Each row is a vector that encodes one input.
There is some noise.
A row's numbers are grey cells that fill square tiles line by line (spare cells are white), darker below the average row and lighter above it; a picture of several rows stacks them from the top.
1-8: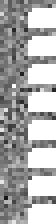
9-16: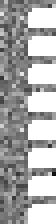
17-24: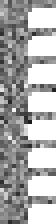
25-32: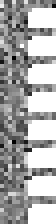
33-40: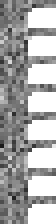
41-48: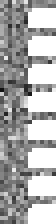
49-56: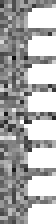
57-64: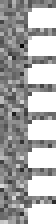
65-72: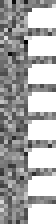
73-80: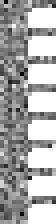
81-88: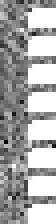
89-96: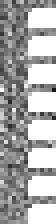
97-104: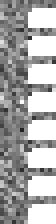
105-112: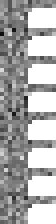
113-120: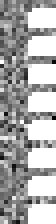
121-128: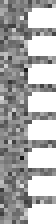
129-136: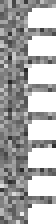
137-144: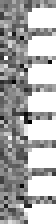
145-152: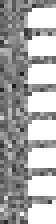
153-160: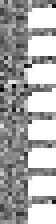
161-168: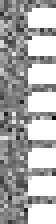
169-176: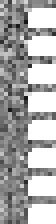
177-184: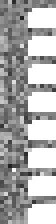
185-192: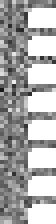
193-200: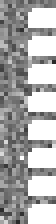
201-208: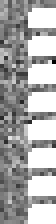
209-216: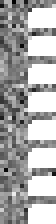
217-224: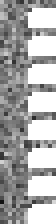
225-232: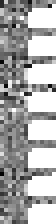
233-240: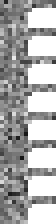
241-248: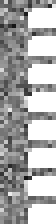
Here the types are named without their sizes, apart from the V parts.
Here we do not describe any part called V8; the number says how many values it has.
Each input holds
either a label and two values of V8, or a point on a line, or a node of a tree.
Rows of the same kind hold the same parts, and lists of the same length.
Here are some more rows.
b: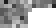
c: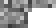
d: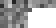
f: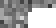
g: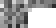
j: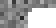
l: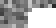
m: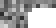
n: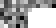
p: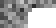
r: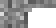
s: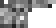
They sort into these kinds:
b, d, j, l, p
c, f, g, r, s
m, n

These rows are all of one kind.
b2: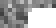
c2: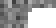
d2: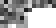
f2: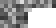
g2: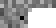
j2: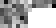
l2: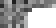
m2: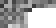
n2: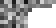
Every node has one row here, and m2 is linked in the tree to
d2 and j2.
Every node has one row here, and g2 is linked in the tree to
l2 and n2.
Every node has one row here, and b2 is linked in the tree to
c2.
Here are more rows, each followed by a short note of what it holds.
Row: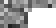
a label and two values of V8
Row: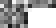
a label and two values of V8
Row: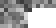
a point on a line
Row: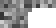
a point on a line
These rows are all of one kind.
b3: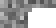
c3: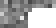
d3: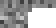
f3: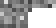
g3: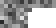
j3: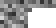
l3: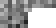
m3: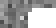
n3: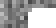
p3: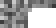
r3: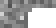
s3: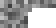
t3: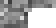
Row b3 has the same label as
g3, m3, n3 and s3.
